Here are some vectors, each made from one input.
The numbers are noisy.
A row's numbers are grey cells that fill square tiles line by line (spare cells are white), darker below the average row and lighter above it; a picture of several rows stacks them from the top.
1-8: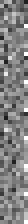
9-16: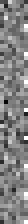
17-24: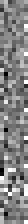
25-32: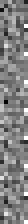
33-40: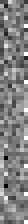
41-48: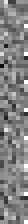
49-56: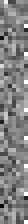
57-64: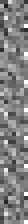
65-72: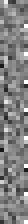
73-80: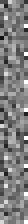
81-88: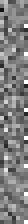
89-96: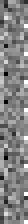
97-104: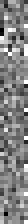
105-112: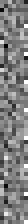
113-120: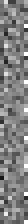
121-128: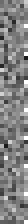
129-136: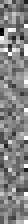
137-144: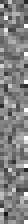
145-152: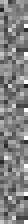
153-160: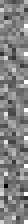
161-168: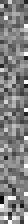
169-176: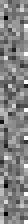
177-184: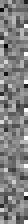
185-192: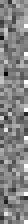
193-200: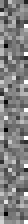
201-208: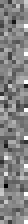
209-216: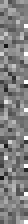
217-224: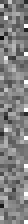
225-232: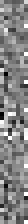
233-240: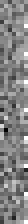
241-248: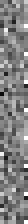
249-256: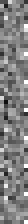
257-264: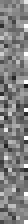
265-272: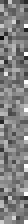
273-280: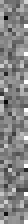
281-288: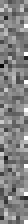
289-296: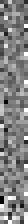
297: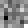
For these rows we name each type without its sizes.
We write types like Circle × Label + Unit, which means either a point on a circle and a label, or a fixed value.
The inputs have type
List(Circle).
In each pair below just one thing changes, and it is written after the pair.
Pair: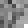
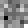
the place on the circle in item 1 of the list
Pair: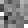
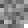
the place on the circle in item 1 of the list
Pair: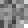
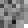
the place on the circle in item 2 of the list
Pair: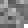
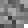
the place on the circle in item 2 of the list
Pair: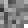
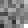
the place on the circle in item 1 of the list
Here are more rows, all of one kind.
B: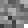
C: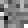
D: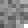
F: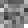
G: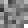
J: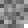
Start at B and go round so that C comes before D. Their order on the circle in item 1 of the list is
B, G, C, F, J, D.
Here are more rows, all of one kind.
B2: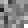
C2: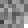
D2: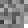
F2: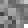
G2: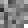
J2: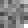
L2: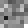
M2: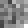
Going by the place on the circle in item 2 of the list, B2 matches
C2 and M2.
